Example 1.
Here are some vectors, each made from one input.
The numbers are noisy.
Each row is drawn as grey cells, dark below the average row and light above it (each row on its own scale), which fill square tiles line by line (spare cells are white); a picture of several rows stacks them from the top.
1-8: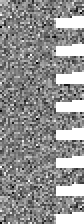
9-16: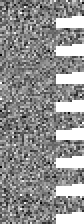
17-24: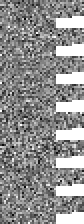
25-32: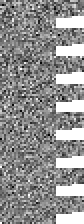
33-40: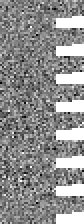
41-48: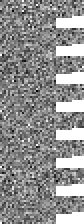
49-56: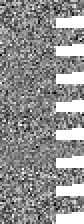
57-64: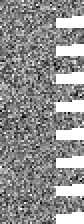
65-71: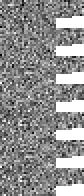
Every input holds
either a fixed value, or a node of an 8-node tree, or three true/false values.
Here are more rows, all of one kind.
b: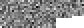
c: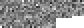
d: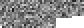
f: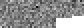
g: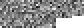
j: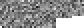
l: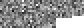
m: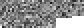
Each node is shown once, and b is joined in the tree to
f and j.
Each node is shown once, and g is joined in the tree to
j and l.
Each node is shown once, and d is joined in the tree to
m.
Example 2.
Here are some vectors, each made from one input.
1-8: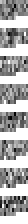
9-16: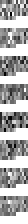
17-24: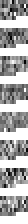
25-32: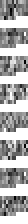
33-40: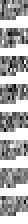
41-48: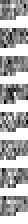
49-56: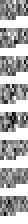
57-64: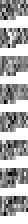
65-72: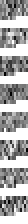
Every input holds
a point on a 9-point circle and a true/false value.
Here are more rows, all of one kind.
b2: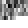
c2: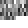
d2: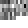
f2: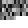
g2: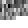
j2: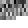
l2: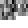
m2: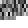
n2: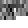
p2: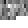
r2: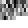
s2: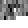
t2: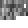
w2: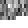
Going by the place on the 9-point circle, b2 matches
g2, j2 and r2.
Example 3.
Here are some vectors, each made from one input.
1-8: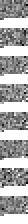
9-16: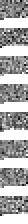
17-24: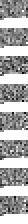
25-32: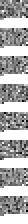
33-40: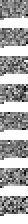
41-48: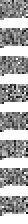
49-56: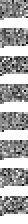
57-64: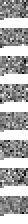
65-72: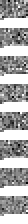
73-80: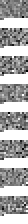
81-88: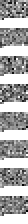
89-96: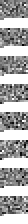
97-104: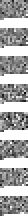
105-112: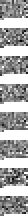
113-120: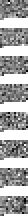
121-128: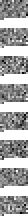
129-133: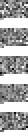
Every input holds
a point on a 10-point line, together with either a fixed value, or four true/false values.
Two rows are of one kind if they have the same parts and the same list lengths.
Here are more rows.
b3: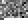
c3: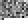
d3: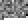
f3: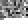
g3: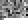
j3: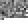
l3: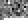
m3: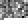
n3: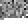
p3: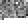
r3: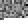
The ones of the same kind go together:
b3, c3, d3, f3, g3, l3, m3, p3, r3
j3, n3

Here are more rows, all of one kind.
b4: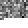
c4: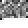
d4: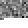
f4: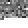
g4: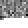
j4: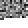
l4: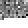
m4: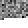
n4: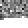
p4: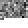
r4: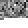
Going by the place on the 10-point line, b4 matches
d4, j4, m4 and p4.
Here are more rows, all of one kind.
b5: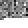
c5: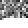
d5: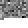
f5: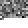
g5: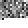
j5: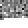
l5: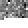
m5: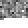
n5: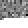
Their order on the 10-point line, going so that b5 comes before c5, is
l5, d5, g5, f5, b5, n5, c5, j5, m5.
